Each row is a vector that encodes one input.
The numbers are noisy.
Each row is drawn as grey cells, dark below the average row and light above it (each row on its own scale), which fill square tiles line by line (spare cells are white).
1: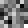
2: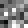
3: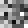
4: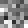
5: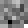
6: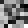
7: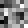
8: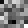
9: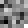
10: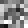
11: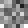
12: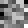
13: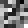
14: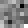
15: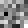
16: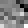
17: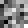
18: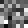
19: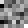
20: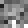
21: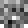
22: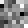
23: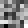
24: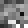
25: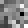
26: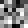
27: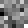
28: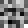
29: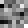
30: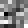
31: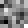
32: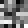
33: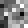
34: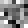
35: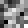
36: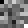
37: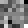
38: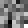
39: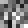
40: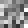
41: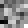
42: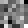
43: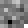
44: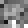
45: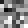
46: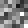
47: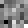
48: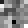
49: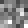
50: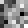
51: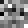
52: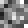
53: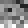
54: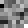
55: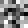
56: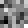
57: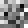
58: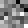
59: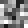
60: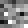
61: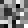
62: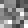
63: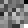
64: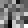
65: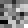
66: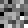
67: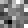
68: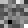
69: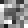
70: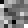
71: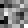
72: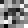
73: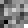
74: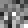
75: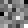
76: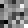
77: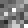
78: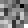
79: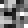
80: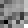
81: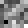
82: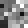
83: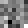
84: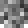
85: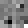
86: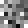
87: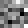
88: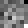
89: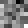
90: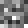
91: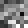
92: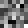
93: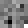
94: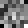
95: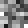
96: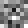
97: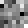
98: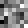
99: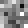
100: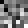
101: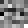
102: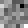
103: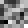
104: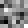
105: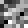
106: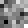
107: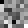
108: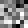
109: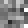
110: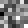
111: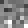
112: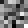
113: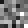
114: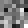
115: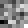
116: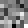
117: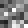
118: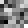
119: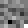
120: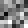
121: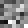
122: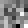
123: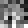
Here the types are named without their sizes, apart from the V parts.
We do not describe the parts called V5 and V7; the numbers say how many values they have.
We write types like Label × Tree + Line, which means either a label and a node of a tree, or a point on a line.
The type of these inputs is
List(Line) × V5 × V7.
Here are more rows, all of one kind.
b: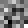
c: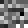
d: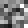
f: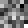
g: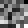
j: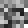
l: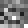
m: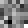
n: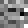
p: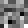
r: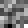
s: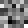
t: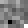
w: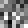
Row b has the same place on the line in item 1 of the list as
f, j, s and t.
